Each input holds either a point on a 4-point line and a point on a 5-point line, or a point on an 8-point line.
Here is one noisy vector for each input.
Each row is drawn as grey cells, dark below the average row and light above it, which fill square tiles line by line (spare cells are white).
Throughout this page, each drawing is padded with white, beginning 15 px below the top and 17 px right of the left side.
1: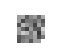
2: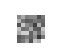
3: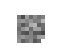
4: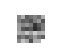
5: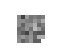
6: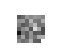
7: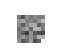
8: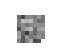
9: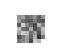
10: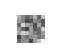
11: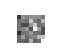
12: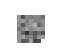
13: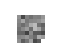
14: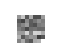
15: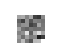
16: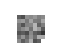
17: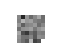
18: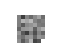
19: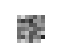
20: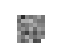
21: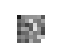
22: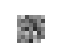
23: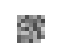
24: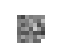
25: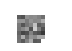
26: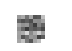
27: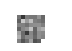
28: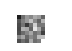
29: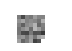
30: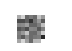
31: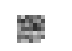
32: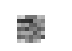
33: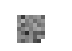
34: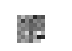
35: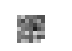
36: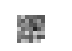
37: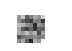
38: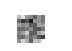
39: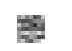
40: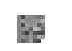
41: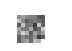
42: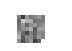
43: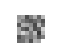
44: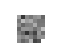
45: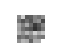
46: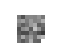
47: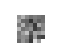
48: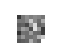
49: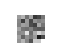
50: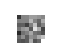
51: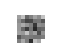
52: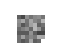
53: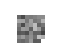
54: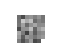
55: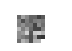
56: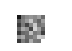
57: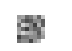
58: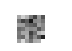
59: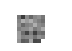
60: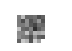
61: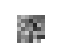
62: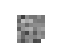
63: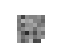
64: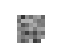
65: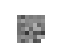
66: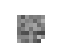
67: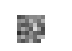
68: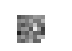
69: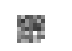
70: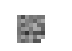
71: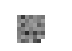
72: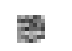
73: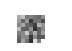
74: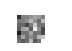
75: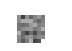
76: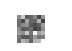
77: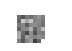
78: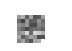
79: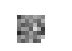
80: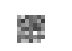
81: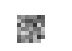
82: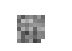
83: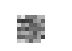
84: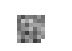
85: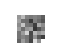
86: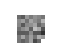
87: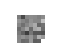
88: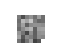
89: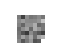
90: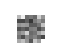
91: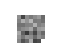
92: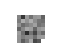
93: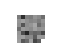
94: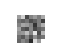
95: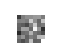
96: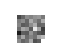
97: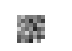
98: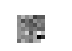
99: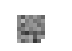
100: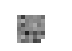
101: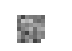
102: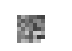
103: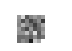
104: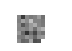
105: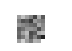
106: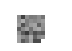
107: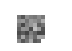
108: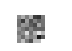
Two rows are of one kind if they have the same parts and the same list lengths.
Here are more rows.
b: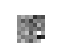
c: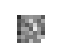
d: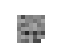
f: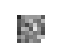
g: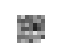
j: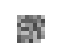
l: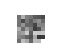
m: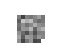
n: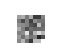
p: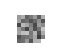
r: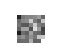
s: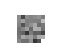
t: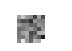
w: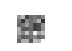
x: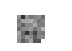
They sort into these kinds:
b, g, j, l, n, p, t, w
c, d, f, m, r, s, x

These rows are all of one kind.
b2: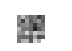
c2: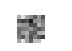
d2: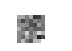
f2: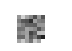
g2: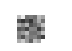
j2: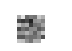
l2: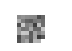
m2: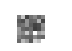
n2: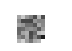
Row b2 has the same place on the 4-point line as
c2 and d2.
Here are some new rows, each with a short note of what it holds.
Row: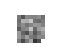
a point on an 8-point line
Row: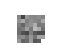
a point on an 8-point line
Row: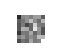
a point on an 8-point line
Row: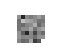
a point on an 8-point line
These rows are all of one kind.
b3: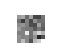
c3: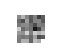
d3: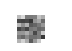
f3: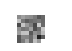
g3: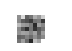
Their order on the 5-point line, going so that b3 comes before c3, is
d3, b3, c3, g3, f3.
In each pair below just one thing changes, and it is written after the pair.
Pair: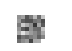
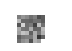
the place on the 4-point line
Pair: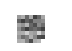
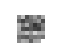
the place on the 5-point line
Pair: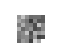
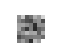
the place on the 4-point line
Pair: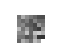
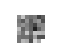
the place on the 4-point line
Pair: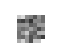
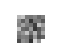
the place on the 5-point line
